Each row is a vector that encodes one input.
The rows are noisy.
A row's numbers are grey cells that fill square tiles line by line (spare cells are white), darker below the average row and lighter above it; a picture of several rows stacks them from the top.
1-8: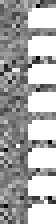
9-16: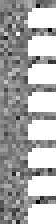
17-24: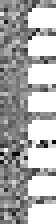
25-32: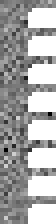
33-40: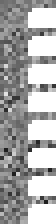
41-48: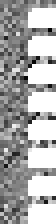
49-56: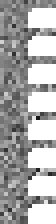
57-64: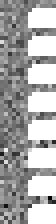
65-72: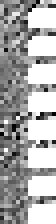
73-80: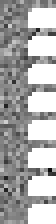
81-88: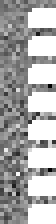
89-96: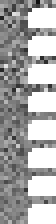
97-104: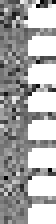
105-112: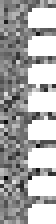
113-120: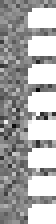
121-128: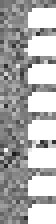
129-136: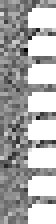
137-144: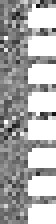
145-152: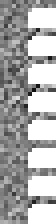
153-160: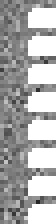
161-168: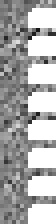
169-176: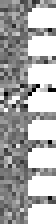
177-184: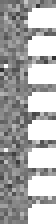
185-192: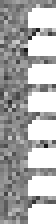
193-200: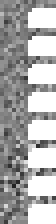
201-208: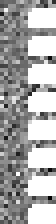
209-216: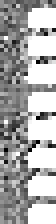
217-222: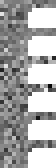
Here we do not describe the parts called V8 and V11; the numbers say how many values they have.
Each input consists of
a point on a 9-point line, together with either a point on a 6-point circle and a value of V11, or a value of V8.
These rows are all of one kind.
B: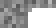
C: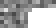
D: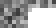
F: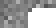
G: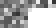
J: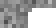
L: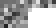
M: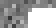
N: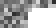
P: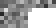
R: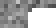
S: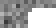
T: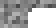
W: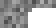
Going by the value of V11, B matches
D, F and P.
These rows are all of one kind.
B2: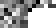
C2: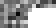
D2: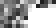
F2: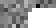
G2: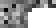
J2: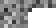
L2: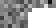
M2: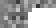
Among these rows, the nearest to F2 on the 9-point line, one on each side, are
J2 and M2.
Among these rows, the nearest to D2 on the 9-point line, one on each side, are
C2 and G2.
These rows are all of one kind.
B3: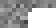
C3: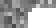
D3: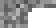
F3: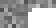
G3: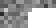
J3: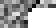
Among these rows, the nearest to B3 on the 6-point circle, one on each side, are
G3 and J3.
